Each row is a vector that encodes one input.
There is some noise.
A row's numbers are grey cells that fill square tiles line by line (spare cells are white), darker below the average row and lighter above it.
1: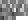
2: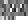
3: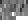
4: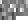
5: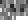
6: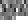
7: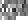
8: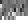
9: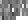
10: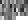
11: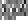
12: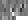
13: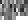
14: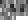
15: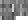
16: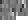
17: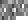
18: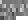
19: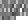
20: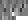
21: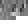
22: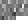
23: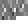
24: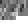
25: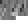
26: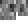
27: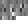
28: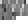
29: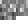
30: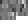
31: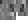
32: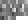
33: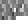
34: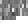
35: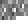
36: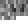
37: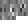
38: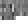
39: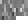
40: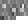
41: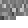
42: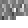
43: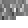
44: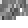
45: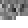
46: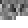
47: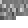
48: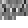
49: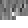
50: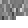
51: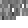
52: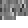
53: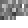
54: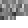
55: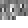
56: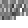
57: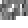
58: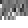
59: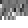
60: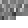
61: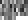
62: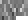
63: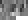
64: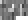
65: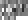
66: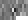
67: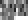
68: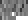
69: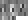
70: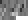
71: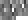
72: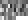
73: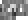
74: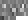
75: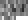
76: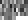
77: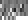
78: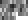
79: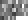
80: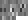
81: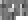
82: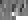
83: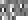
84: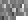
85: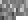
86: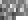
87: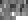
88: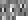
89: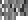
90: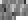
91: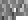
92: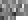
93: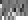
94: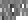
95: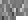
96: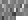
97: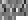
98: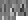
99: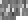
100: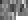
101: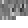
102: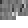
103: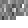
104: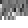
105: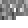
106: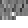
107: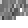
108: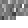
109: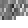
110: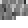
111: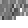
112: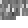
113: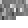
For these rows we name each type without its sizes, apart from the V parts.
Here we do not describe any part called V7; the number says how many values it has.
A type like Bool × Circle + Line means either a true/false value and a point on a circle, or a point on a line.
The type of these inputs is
Bool × (Tree + V7).
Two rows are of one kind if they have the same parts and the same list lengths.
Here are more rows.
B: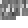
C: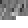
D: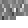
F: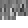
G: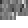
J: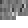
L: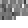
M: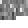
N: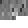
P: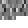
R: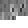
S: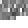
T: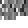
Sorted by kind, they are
B, L, P, S, T
C, D, F, G, J, M, N, R

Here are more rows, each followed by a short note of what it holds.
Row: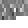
a node of a tree and a true/false value
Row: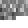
a node of a tree and a true/false value
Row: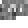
a node of a tree and a true/false value
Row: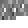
a node of a tree and a true/false value
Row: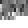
a true/false value and a value of V7
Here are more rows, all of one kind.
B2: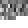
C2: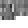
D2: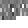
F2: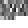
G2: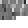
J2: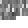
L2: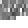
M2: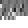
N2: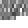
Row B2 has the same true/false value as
F2 and M2.
